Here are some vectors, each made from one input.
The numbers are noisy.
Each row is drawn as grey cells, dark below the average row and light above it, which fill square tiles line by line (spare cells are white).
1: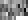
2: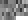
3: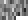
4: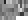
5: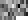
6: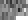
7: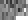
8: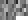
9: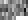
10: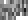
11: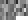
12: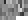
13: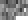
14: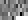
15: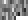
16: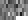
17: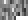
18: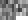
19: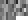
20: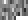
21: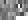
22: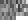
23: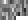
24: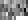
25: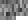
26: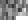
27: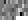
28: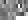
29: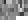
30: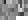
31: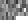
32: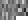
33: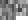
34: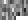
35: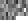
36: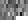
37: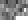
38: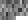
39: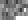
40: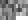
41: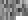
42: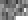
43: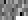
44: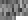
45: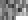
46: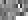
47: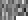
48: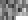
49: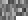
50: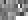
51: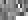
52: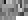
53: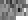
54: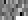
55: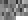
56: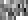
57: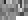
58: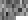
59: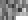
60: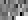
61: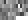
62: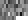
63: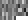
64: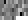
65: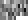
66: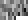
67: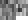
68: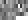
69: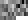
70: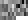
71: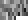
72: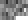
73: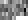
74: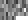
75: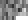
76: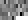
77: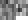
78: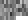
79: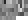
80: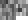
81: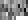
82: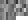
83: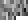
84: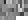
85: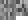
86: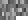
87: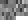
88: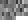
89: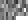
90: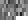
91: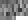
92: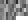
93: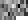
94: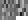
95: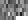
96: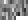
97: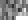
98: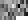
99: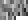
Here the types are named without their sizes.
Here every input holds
a true/false value, together with either a label, or a point on a line.
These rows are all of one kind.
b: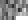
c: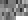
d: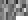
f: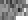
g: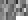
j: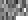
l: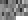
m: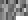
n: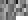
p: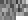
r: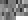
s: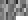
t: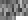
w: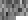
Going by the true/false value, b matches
f, j and w.
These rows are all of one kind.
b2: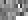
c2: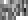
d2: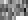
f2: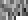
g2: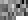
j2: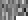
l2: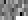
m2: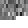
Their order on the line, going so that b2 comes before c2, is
b2, l2, m2, j2, f2, c2, d2, g2.
